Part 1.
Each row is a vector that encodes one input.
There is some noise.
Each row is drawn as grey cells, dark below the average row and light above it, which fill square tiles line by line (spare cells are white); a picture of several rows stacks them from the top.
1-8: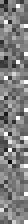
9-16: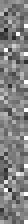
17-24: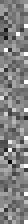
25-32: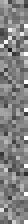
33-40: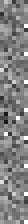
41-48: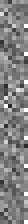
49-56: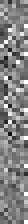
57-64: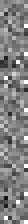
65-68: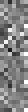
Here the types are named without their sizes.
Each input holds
either a point on a line, or three true/false values.
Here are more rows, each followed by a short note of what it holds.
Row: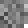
three true/false values
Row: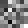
a point on a line
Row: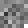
three true/false values
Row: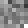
three true/false values
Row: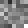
three true/false values
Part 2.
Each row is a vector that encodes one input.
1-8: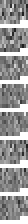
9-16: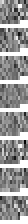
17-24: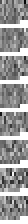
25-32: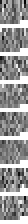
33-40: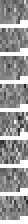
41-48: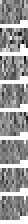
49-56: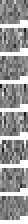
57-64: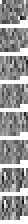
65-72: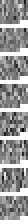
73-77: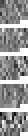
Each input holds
either a point on a 9-point line, or three true/false values.
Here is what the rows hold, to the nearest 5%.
About 45% of them hold a point on a 9-point line. The rest hold three true/false values.
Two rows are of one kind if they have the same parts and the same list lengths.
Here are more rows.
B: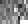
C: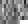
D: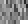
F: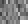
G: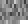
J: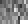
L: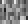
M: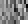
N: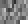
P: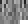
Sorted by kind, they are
B, F, J, N
C, D, G, L, M, P

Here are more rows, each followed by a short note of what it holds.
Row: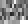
a point on a 9-point line
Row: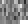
a point on a 9-point line
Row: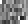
three true/false values
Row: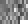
three true/false values
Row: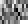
a point on a 9-point line
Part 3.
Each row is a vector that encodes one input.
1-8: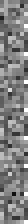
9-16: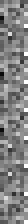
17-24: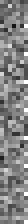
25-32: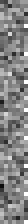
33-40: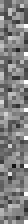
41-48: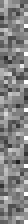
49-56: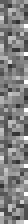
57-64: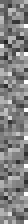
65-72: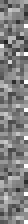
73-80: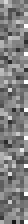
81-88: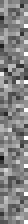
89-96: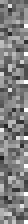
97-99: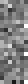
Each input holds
either a point on a 9-point line, or a point on a 10-point line.
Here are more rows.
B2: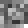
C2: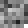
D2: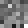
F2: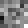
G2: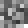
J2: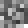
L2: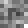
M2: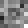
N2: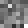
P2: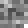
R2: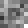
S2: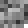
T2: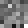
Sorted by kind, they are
B2, C2, G2, J2, S2
D2, F2, L2, M2, N2, P2, R2, T2

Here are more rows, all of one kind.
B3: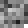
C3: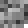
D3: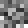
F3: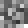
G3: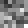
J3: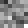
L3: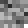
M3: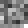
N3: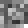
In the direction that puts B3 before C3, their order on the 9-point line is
D3, F3, N3, M3, B3, C3, L3, J3, G3.
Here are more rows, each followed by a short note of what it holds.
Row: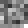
a point on a 9-point line
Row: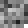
a point on a 9-point line
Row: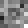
a point on a 10-point line
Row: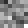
a point on a 9-point line
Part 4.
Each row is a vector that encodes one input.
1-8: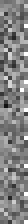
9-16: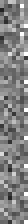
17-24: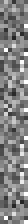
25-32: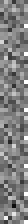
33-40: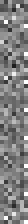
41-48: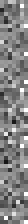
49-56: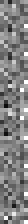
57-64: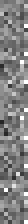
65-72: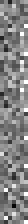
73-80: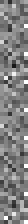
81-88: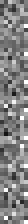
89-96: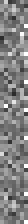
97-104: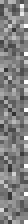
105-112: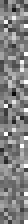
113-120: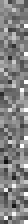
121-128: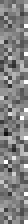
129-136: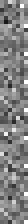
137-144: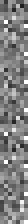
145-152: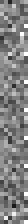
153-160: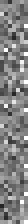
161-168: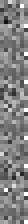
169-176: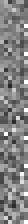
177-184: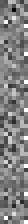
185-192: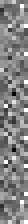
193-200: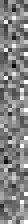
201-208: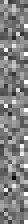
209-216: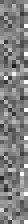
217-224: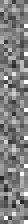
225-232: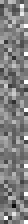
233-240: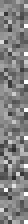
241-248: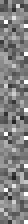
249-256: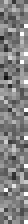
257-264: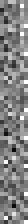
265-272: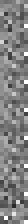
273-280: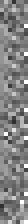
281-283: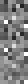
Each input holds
either a point on a 10-point line, or three true/false values.
